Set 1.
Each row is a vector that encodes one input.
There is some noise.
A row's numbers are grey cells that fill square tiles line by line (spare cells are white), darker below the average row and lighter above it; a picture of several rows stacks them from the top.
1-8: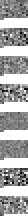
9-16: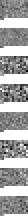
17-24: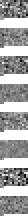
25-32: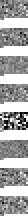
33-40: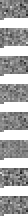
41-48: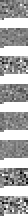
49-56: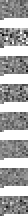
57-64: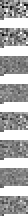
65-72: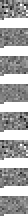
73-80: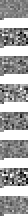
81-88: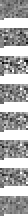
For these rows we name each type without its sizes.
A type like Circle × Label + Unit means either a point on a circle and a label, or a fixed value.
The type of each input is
(Bool × Bool × Bool × Bool + Unit) × Tree.
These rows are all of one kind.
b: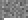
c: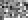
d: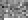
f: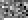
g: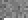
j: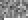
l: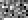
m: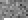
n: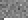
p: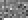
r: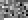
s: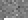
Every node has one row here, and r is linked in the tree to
b, j and n.
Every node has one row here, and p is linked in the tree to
g.
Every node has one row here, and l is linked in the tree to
d.
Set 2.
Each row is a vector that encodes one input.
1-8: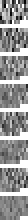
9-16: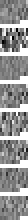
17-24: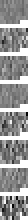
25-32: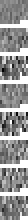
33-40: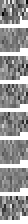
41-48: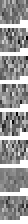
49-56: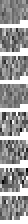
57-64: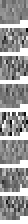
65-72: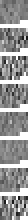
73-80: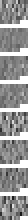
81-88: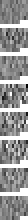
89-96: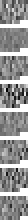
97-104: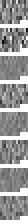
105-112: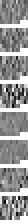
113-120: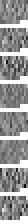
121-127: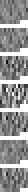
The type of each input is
Bool × Circle14.
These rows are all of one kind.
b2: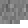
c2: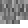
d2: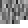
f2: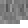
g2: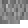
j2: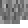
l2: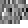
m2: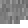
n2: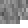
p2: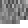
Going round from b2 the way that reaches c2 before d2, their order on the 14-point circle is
b2, f2, c2, g2, d2, n2, p2, j2, l2, m2.
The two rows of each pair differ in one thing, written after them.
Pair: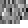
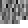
the place on the 14-point circle
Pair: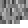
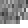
the true/false value
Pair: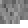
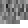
the true/false value
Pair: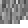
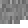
the place on the 14-point circle
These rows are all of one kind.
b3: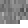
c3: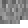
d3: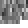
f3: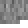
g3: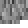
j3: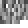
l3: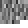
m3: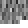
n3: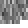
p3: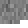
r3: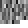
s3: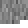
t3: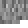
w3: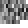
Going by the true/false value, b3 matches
d3, n3, p3 and w3.
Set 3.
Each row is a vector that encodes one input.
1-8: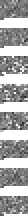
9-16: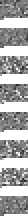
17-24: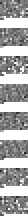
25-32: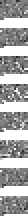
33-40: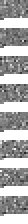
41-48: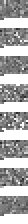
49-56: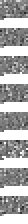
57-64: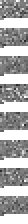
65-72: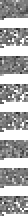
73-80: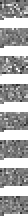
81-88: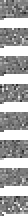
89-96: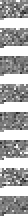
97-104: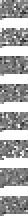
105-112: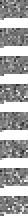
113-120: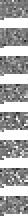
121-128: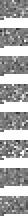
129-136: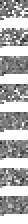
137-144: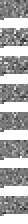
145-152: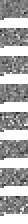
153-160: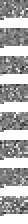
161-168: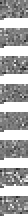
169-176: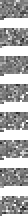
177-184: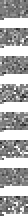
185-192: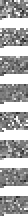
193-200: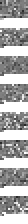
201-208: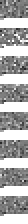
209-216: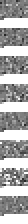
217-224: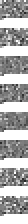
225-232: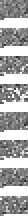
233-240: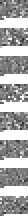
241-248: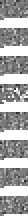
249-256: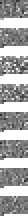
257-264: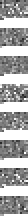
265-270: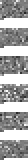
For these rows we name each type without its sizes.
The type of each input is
Bool × Bool × Bool × Bool + Tree.
